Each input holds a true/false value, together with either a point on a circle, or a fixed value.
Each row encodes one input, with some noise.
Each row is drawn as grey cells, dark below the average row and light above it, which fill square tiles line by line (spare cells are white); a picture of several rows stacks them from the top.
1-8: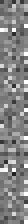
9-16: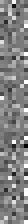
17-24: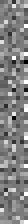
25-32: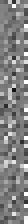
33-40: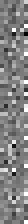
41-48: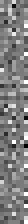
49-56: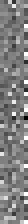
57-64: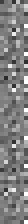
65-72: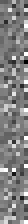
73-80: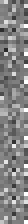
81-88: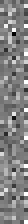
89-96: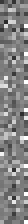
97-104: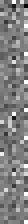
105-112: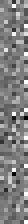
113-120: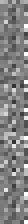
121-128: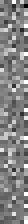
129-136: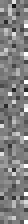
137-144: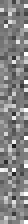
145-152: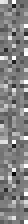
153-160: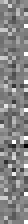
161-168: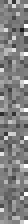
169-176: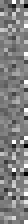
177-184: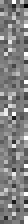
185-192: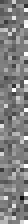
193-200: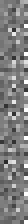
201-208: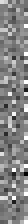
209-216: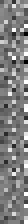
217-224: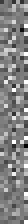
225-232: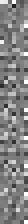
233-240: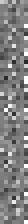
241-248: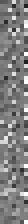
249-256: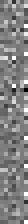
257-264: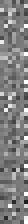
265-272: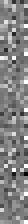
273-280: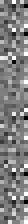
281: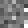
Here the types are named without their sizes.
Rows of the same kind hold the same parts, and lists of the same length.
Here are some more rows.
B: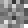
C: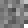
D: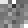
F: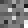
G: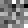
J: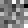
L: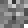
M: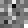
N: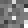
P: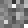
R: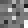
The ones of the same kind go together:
B, C, D, F, L, M, N, P, R
G, J

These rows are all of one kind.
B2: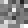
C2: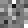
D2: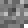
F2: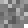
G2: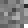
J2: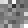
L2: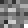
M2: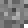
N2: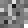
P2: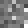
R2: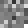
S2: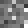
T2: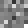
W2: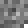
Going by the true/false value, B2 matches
L2, R2 and T2.
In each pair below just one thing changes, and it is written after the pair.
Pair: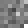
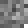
the place on the circle
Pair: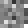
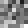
the place on the circle
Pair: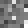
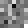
the place on the circle
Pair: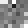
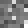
the place on the circle
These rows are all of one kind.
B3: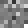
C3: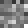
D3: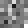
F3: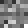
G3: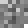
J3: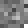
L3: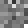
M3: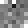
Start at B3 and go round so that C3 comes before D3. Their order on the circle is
B3, L3, J3, C3, F3, D3, M3, G3.
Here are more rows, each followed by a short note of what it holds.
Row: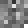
a point on a circle and a true/false value
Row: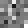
a point on a circle and a true/false value
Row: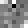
a point on a circle and a true/false value
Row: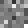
a point on a circle and a true/false value
